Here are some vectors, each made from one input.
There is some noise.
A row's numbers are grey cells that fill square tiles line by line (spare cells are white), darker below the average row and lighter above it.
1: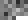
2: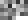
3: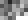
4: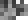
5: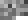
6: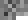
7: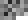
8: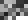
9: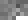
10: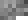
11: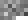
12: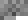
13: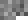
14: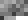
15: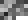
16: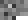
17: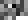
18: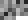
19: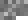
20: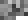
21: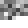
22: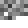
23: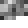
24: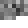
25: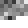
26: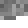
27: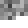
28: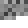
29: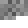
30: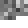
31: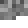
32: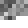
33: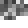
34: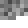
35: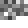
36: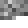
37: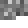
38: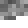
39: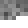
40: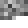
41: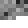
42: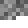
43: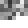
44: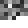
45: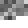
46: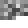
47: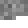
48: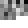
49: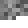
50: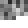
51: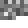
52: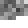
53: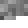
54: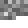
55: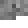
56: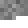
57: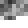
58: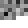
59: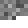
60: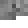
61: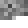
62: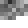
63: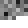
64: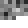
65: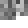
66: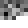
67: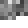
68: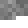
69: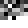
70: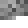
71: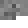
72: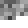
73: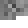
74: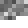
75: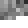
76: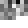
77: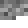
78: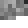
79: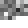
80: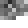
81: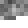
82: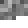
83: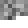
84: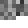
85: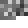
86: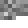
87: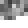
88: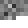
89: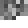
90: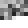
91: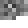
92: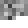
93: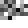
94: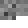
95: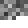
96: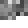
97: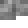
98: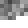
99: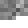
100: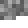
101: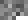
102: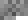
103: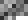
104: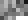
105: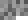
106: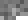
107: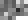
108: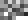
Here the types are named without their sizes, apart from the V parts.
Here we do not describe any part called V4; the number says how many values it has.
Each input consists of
either a point on a circle, or a point on a line, a true/false value and a value of V4.
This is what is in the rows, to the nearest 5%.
About 50% of them hold a point on a circle. The rest hold a point on a line, a true/false value and a value of V4.
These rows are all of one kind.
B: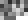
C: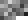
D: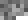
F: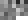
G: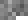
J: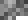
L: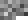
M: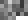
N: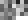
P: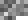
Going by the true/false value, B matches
D and P.
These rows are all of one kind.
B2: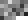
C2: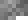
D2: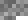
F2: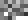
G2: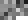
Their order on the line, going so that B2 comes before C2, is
F2, B2, G2, C2, D2.
